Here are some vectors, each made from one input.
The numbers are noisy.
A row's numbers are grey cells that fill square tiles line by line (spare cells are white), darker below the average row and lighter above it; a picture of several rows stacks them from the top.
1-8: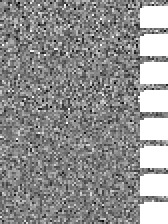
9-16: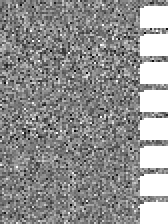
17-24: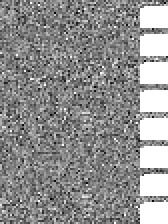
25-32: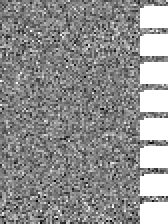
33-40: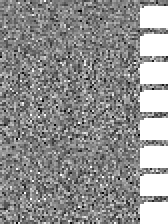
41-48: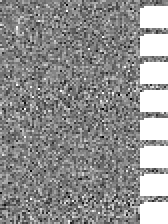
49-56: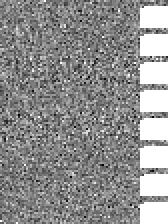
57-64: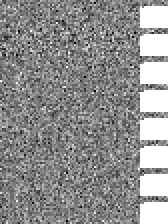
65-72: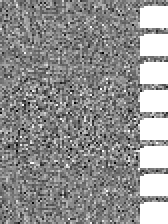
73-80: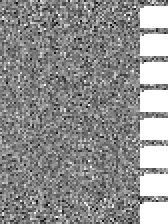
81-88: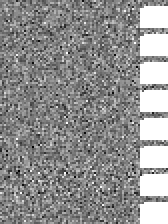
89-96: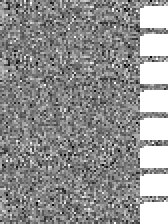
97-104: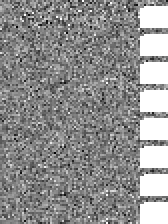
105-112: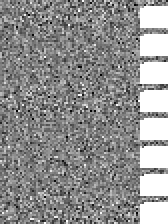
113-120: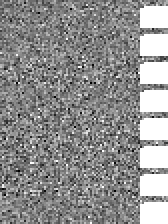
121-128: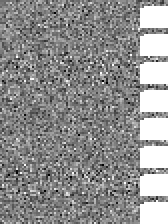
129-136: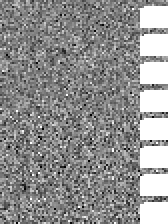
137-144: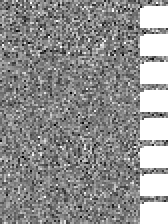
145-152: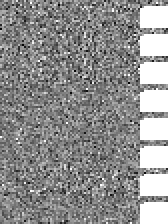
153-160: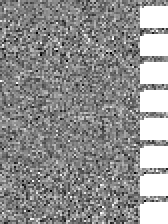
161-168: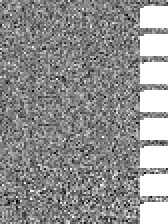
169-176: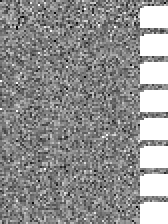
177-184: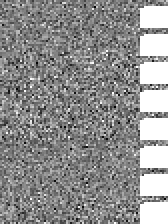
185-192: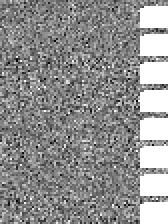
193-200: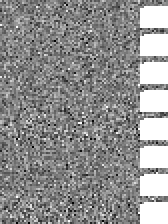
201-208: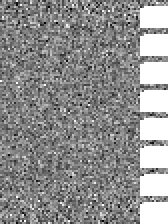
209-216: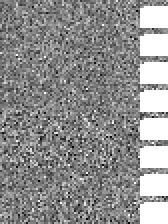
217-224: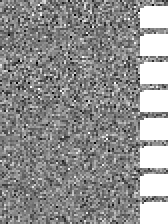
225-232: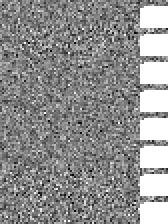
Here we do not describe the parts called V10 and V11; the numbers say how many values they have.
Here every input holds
a value of V10, together with either a point on an 8-point line, or a true/false value and a value of V11.
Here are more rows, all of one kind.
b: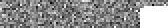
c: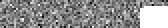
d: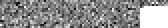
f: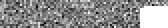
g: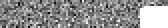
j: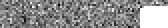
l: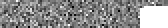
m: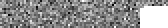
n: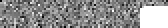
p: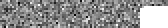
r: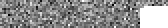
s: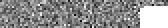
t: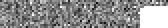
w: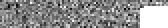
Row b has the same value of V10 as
f, m and r.
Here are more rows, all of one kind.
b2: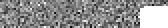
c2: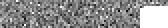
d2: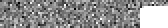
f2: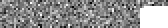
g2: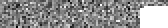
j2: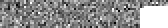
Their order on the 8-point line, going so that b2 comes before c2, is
g2, f2, b2, d2, c2, j2.
